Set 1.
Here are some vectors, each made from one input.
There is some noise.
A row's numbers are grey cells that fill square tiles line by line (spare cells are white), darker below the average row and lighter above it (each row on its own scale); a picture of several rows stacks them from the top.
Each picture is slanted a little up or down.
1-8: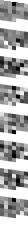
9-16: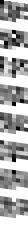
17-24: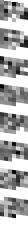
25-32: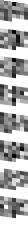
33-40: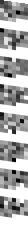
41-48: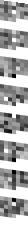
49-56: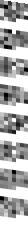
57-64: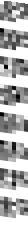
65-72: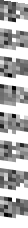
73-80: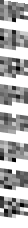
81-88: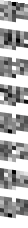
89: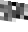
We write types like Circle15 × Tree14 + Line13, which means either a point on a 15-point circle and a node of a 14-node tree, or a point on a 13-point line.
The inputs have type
(Bool × Bool × Bool × Bool + Unit) × Line7 + Line4.
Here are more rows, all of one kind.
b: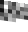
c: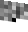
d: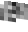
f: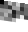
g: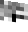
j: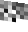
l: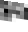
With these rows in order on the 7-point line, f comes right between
j and l.
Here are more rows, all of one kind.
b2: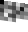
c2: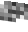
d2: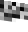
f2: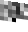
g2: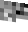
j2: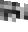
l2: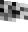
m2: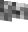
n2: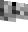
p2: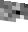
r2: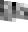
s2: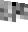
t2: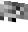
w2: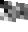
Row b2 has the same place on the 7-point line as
g2, p2 and w2.
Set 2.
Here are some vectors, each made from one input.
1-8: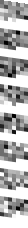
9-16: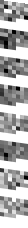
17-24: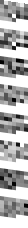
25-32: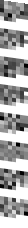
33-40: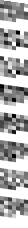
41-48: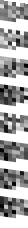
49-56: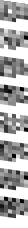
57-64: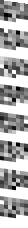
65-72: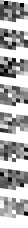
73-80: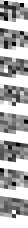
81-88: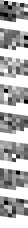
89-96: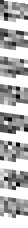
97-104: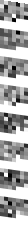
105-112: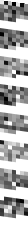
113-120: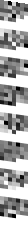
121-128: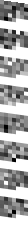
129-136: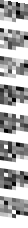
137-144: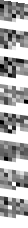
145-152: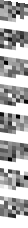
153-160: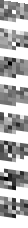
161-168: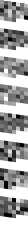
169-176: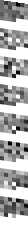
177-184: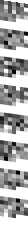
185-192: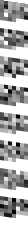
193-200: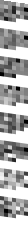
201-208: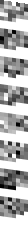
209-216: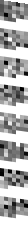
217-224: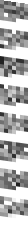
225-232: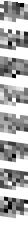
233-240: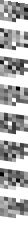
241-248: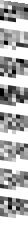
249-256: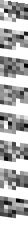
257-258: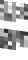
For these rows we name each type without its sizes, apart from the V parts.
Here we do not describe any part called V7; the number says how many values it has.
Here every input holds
a node of a tree and a value of V7, together with either a fixed value, or three true/false values.
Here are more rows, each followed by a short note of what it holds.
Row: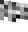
a node of a tree, three true/false values and a value of V7
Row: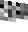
a node of a tree and a value of V7
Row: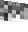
a node of a tree, three true/false values and a value of V7
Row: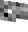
a node of a tree, three true/false values and a value of V7
